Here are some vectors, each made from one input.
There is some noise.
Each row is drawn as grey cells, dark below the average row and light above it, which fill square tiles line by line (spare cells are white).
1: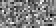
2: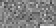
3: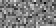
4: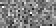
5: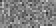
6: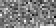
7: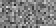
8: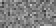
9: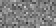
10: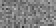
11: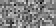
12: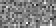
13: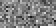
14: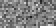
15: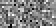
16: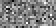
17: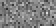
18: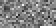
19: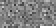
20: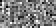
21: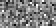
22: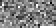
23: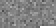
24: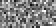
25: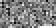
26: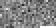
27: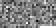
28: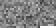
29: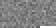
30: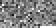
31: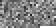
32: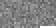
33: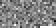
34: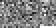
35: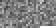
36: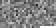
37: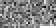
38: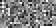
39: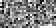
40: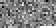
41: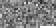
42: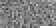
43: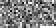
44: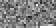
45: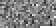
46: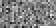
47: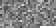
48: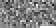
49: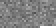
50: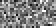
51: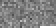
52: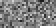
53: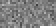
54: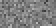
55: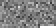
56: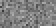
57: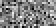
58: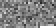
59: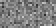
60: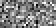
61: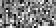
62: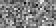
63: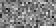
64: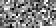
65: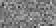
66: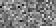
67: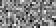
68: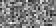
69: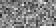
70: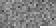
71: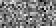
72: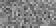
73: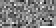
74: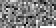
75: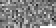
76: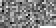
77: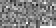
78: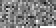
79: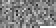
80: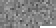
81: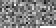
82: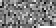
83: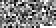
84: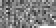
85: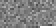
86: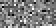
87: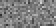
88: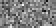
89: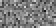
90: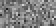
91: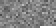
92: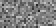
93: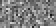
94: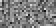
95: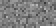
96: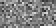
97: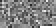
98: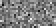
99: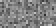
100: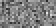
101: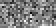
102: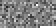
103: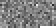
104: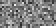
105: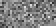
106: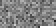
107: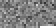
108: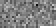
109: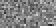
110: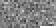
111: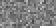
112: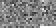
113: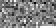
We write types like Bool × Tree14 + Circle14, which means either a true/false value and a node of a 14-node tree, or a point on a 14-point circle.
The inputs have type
(Label6 + Line5) × Line4.
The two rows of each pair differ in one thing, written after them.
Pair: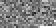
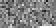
the place on the 4-point line
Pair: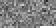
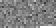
the place on the 4-point line
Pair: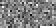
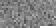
the place on the 4-point line
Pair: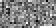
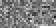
the label
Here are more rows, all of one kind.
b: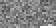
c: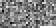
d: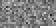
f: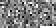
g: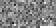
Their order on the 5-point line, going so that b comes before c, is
d, g, b, f, c.
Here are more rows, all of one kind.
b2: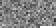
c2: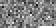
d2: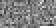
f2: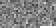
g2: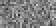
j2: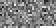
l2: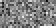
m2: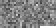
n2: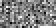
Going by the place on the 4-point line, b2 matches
l2 and m2.
